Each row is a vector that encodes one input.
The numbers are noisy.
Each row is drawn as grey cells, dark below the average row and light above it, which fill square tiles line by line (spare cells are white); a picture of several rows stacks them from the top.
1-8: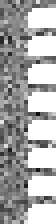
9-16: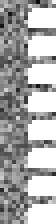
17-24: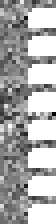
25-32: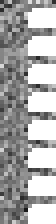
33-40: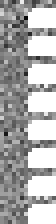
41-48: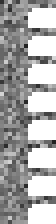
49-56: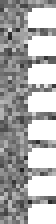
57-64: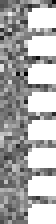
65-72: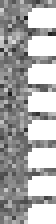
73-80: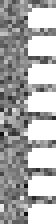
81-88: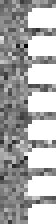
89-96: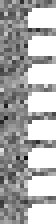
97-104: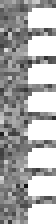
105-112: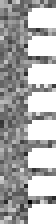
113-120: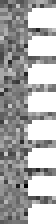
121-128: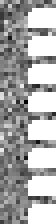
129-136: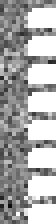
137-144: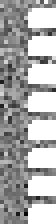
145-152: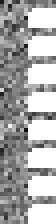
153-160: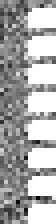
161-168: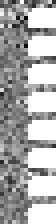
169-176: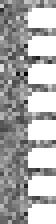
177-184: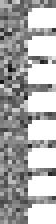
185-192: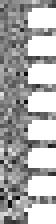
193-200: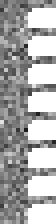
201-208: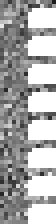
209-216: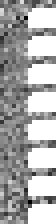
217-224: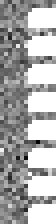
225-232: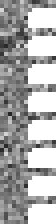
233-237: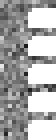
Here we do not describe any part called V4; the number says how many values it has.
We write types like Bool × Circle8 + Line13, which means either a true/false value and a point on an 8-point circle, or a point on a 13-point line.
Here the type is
Circle8 × (Line7 + V4) + List2(Line5).
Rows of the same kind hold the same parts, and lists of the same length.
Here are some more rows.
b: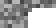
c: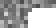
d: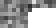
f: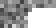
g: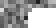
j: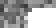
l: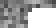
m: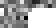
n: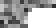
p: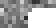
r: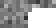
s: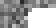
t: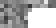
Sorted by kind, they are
b, c, s
d, f, j, l, t
g, m, p
n
r

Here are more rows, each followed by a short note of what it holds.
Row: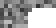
a point on an 8-point circle and a point on a 7-point line
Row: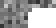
a list of two items
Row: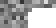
a point on an 8-point circle and a value of V4
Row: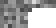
a point on an 8-point circle and a point on a 7-point line
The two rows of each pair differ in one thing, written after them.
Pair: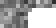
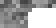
the value of V4
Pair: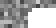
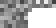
the place on the 8-point circle
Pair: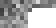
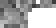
the value of V4
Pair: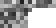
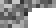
the value of V4
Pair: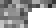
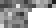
the place on the 8-point circle
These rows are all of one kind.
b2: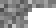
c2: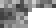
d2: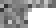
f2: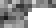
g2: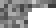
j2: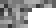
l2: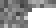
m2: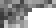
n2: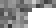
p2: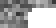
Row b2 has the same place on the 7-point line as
c2, d2 and n2.
